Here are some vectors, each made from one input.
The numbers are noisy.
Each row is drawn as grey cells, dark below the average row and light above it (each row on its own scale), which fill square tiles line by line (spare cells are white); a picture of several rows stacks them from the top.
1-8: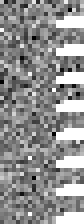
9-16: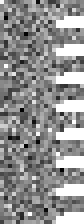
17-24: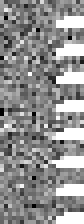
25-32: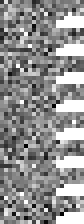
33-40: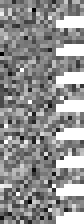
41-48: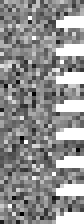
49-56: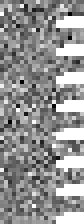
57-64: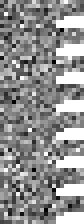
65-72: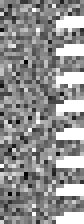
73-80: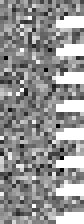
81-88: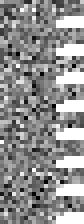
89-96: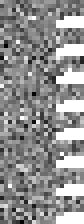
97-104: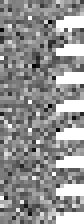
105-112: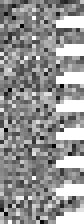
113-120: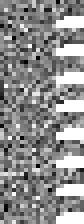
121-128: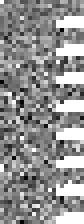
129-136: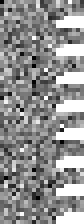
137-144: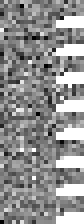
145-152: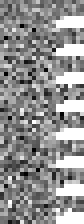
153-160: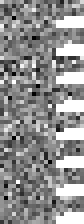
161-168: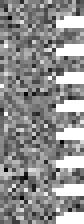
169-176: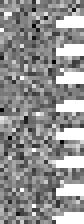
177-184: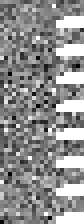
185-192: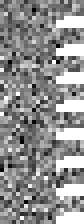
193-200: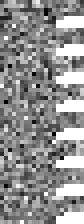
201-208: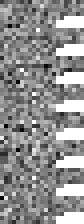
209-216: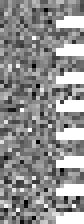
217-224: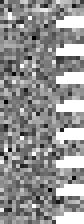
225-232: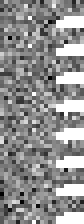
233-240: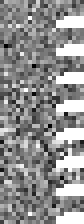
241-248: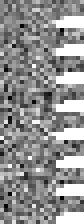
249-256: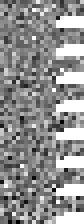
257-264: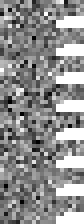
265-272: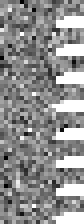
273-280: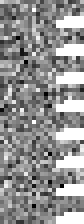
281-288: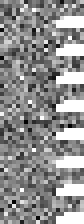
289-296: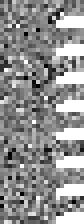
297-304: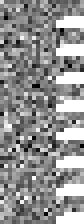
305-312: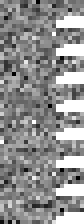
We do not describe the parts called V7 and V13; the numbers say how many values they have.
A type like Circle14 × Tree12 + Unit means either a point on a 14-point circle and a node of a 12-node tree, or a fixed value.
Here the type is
List2(Circle9) × V7 × V13.
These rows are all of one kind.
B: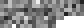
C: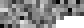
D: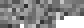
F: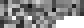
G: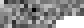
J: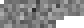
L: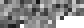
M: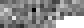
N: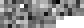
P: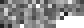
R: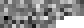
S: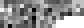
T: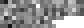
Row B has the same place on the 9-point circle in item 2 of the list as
G and J.
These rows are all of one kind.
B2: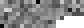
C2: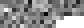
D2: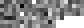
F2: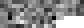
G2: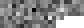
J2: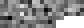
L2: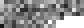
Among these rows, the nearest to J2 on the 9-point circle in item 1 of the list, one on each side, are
C2 and F2.
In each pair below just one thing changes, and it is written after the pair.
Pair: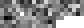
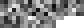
the place on the 9-point circle in item 1 of the list
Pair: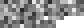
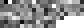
the place on the 9-point circle in item 2 of the list
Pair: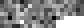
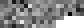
the value of V7
